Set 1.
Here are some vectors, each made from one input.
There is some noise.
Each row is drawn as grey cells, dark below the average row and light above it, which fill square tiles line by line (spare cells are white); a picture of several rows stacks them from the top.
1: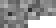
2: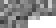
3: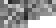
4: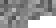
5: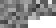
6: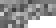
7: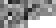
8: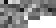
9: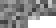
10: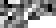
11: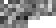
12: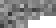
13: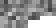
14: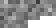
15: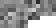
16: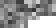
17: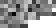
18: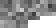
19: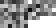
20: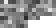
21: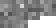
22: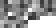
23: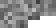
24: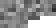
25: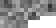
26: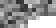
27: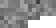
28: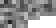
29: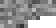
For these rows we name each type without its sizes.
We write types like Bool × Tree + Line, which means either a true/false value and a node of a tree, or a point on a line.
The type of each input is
Line.
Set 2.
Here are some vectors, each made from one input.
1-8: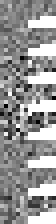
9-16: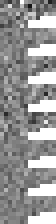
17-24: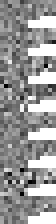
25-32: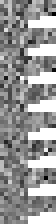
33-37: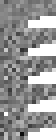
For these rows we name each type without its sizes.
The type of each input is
Line.
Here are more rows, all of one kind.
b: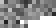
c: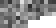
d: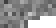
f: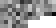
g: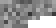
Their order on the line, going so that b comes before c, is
b, d, f, g, c.
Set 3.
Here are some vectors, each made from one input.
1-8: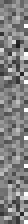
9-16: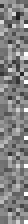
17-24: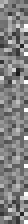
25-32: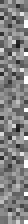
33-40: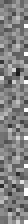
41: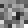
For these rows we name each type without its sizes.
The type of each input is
Label.
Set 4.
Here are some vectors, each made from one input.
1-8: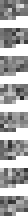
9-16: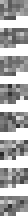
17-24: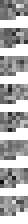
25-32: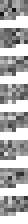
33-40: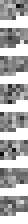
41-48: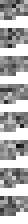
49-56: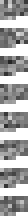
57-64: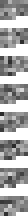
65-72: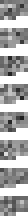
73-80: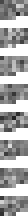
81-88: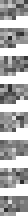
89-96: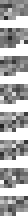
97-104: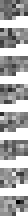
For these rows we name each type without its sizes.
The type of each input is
Bool × Bool × Bool × Bool × Bool.
